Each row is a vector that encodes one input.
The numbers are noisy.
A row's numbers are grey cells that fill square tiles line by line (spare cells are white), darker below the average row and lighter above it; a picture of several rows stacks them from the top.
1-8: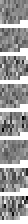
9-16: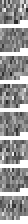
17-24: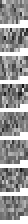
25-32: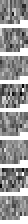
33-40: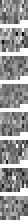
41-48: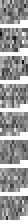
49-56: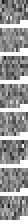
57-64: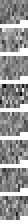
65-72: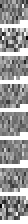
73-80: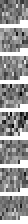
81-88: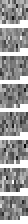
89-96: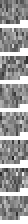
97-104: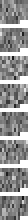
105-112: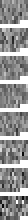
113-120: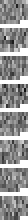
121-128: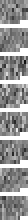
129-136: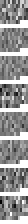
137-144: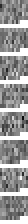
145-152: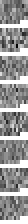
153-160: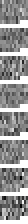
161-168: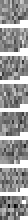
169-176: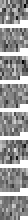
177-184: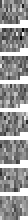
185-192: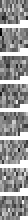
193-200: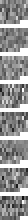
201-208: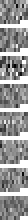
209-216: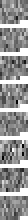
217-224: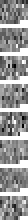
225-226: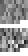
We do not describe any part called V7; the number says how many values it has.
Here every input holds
either a point on a 20-point circle and a value of V7, or a point on an 11-point line.
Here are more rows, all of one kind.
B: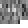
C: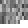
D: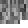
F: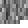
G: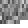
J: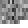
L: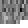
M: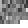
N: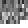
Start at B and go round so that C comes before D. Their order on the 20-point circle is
B, F, M, C, G, J, L, N, D.
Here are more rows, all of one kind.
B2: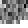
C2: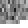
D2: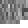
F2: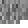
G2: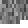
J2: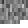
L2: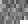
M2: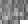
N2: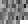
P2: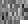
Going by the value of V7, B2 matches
F2, G2 and N2.
